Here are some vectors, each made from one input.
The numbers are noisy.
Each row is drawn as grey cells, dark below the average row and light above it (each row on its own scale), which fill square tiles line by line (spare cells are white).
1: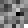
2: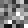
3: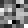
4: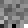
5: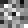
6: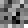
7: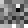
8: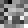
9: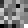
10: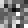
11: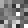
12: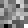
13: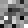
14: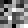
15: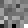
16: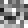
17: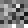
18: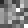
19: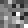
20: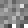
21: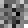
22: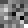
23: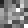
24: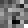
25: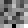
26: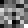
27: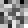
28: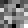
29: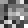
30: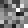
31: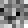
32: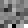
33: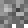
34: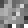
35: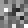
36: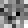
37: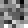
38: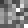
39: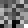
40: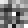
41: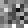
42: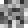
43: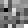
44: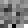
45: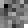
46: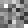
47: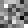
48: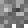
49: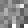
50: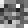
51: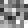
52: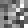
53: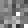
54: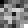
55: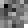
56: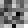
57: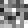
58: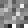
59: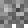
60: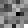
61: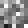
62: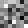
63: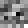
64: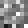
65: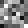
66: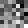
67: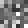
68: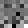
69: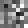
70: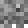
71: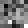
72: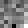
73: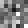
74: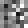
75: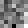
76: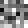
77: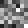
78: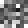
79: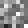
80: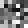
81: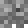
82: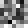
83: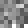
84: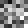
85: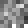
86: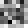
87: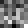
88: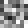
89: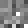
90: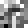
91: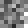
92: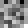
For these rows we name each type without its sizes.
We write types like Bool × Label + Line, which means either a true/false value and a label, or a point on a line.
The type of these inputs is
Bool × Label + Unit.
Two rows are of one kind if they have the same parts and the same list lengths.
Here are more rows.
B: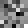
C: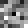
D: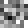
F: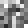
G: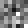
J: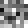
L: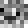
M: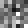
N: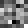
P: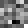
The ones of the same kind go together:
B, C, F, G, M, N, P
D, J, L

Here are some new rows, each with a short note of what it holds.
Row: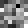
a label and a true/false value
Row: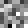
a label and a true/false value
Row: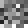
a label and a true/false value
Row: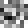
a fixed value
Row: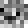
a fixed value
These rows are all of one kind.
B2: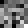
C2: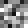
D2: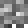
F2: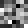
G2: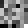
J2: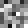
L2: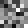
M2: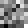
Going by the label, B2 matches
D2 and F2.
